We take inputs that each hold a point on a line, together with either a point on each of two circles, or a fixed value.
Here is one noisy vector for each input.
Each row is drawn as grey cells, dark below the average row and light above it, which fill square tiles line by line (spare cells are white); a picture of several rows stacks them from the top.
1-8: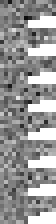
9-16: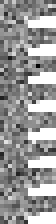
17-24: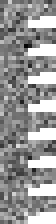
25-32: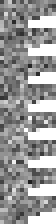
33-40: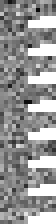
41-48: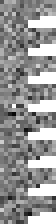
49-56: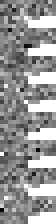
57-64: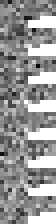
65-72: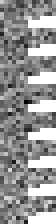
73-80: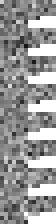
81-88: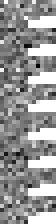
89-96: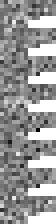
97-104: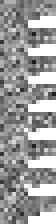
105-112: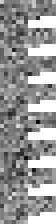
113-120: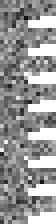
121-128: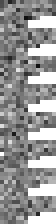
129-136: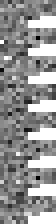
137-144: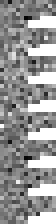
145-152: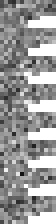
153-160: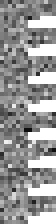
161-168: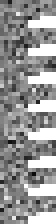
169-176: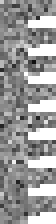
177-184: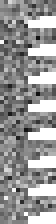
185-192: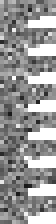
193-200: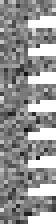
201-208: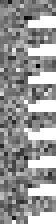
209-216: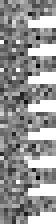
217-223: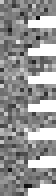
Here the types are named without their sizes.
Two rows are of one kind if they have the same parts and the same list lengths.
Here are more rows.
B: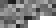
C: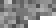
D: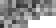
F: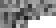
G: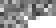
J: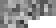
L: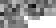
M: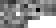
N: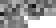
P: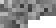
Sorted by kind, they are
B, C, J, M, P
D, F, G, L, N

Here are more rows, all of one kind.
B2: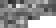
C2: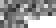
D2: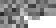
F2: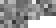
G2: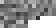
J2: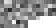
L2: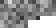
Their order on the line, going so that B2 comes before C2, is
B2, G2, F2, L2, J2, D2, C2.
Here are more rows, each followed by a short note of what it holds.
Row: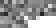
a point on each of two circles and a point on a line
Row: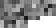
a point on each of two circles and a point on a line
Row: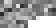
a point on each of two circles and a point on a line
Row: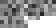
a point on each of two circles and a point on a line
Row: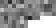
a point on a line
